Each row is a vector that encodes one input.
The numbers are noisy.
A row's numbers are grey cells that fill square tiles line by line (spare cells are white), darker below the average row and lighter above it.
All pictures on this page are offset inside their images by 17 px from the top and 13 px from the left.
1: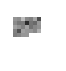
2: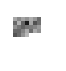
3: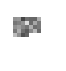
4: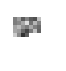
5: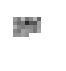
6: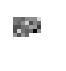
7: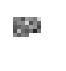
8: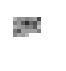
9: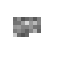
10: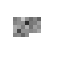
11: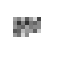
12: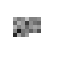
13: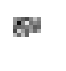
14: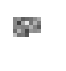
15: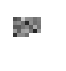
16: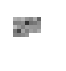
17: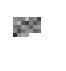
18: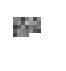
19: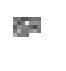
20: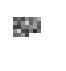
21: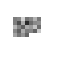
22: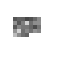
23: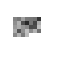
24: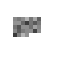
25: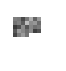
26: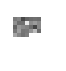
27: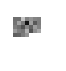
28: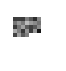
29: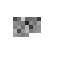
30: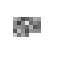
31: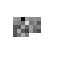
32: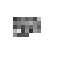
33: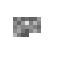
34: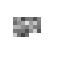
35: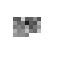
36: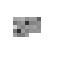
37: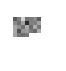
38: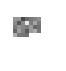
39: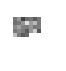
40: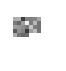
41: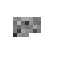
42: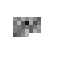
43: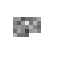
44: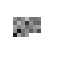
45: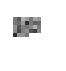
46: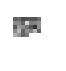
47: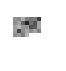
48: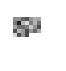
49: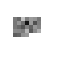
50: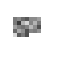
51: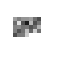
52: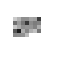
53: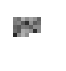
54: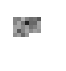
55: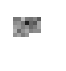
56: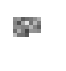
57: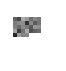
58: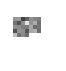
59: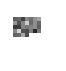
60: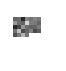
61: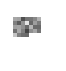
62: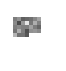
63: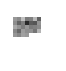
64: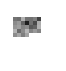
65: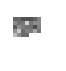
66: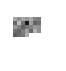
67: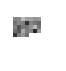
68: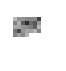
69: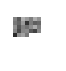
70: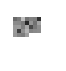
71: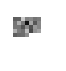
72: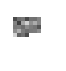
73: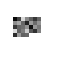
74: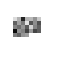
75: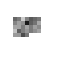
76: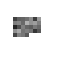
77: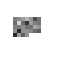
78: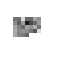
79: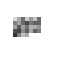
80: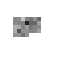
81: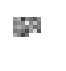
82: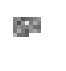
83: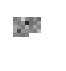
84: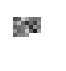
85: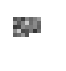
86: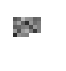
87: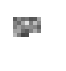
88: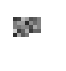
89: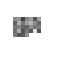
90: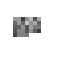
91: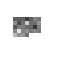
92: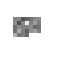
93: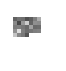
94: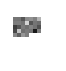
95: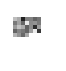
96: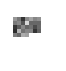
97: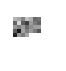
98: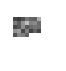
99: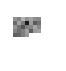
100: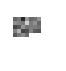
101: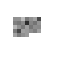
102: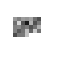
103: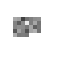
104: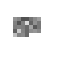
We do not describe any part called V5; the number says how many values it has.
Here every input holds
a true/false value, together with either a point on a 6-point line, or a value of V5.
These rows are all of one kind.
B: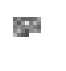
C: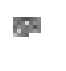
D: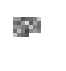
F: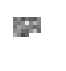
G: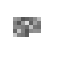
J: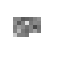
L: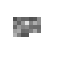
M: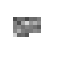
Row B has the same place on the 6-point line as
F and L.
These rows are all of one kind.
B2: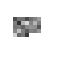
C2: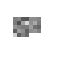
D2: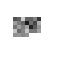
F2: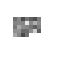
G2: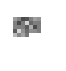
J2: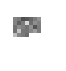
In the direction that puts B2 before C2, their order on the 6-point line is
G2, J2, D2, F2, B2, C2.
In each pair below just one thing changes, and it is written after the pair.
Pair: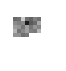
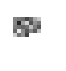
the true/false value
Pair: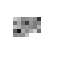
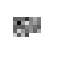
the true/false value
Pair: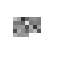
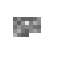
the place on the 6-point line
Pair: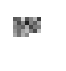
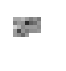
the place on the 6-point line
